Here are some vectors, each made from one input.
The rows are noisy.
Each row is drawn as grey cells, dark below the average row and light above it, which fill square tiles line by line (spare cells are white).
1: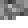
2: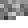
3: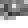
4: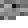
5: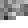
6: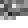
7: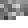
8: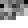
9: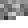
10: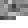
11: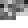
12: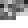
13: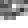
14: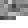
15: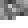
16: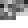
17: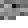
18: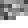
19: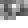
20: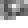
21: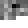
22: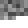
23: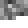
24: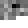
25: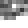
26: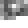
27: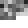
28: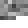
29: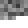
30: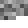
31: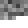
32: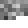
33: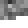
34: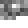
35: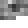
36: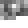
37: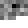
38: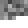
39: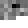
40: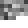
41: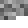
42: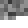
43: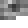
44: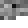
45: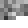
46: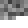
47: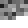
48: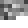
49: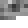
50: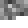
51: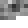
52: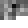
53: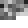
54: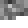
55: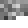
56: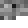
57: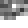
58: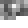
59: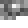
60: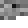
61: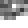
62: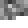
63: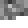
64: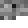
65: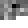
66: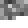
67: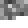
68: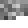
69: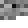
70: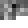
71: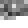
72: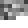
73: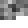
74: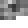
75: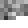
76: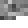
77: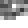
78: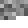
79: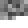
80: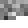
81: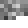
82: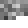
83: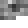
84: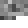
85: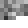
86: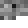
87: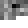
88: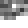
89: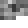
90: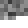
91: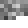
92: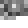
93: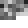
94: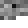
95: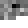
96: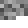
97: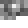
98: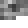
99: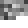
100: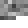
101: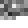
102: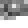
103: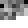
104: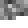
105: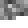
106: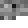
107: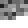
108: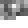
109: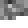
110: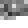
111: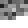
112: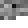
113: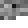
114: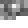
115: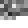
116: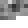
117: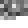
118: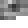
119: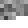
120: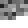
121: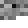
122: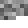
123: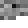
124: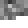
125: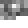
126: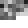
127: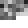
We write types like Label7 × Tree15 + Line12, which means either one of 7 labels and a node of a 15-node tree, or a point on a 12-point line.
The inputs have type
Circle5 × List2(Line4).
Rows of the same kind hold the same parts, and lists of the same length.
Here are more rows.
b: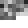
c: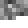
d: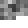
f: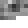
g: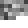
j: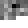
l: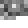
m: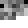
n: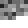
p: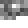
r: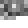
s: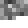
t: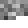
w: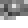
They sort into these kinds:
b, g, m, n
c, p, s, t
d, f, j, l, r, w

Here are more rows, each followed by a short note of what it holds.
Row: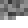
a point on a 5-point circle, together with a list of two items
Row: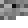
a point on a 5-point circle, together with a list of one item
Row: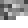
a point on a 5-point circle, together with the empty list
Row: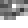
a point on a 5-point circle, together with the empty list
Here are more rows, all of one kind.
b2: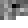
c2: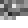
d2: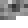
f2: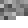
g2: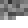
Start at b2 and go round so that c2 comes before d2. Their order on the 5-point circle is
b2, g2, c2, f2, d2.
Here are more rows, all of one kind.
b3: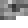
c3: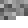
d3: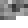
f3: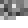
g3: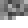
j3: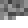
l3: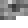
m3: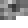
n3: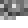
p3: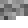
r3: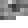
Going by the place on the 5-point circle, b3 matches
d3, l3, m3 and r3.
